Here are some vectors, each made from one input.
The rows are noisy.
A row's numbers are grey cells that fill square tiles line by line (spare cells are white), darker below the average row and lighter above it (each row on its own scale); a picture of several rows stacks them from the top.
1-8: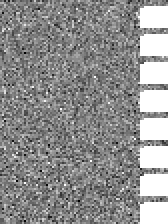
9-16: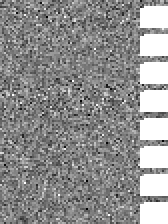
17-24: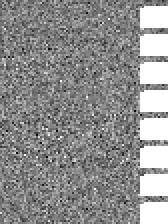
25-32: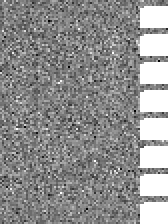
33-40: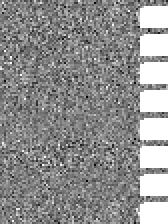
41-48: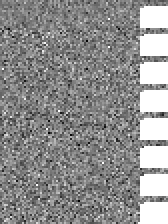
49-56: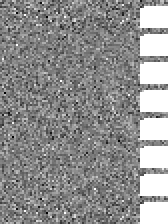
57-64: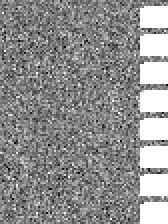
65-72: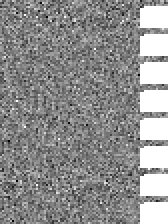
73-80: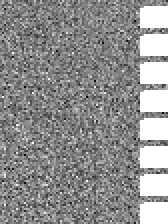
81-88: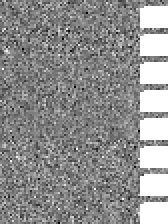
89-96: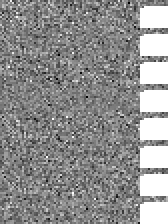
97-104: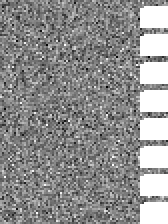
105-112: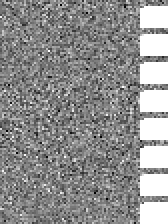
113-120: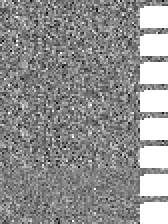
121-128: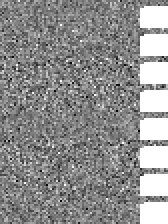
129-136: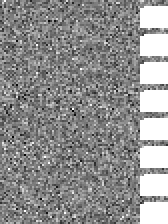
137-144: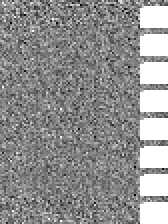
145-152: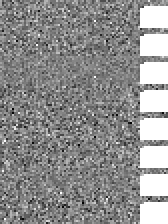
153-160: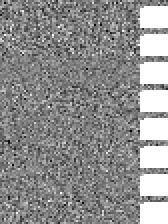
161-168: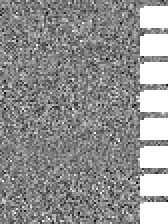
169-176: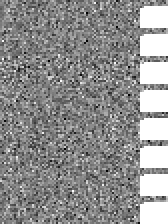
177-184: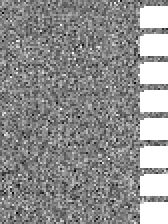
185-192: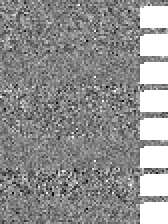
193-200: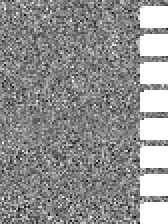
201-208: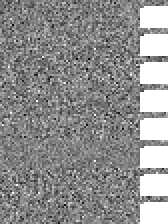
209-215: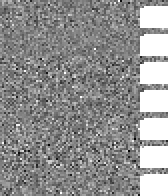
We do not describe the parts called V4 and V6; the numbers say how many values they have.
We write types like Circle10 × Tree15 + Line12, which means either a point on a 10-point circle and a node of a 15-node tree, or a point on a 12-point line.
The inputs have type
(Line8 + V6) × (Tree9 + Unit) × V4 + Line9.
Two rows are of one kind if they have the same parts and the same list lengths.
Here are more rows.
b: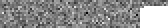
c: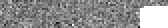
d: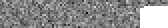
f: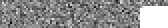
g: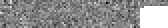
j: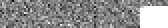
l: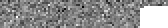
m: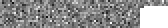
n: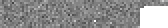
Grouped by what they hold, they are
b
c, g
d, l
f, j
m, n

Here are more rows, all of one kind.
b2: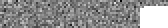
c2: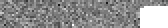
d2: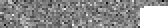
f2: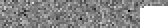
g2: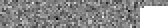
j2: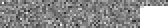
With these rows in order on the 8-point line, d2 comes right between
b2 and c2.
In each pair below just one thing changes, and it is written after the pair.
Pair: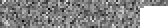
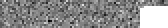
the value of V4
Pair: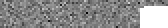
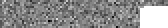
the value of V6
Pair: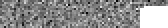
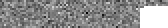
the value of V6
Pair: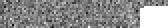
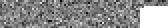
the value of V6
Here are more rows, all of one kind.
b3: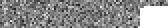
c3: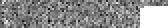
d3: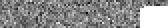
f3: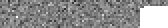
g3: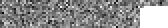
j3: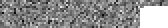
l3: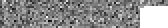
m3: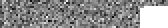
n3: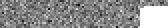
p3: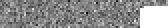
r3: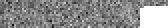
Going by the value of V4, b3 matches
f3 and n3.
